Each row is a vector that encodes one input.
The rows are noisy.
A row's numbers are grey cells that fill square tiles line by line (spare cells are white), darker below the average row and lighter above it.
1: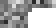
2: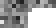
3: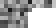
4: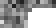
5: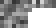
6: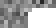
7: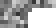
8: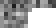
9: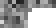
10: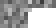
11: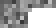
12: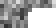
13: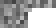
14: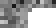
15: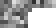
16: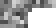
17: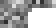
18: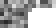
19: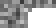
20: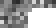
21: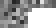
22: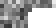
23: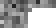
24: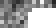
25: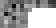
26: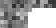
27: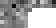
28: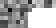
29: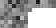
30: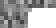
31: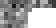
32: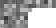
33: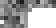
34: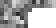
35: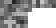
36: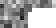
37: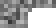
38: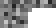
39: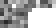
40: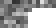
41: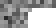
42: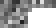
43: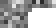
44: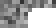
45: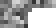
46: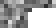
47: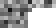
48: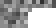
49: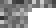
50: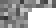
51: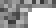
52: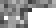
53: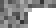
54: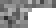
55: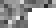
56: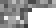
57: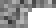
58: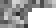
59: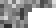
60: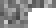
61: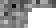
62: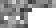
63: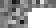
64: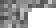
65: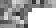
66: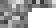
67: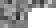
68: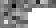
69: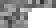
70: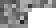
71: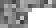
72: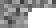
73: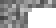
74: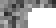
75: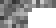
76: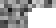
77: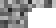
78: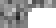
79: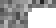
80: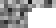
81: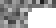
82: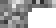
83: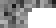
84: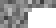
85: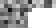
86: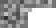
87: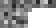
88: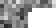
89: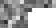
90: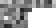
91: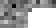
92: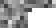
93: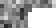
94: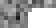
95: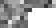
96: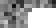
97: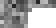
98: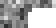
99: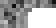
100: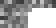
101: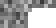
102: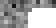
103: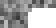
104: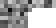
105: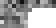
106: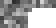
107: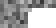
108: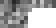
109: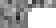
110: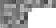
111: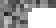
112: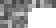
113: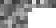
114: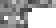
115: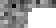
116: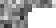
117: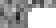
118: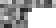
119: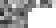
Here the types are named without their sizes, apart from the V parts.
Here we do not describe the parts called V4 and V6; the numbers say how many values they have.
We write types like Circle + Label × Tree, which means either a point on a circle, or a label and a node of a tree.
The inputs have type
Bool × (Line × V6 + V4).
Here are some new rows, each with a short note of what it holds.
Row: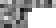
a true/false value and a value of V4
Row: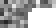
a true/false value and a value of V4
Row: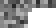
a point on a line, a true/false value and a value of V6
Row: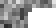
a true/false value and a value of V4
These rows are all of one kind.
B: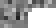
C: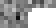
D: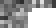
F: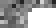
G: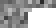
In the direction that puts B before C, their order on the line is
F, D, G, B, C.
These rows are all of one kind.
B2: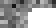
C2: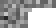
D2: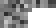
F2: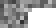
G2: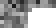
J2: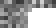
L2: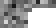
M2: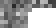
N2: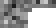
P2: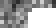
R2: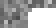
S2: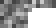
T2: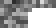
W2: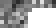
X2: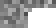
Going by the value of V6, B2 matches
L2, N2, R2 and X2.
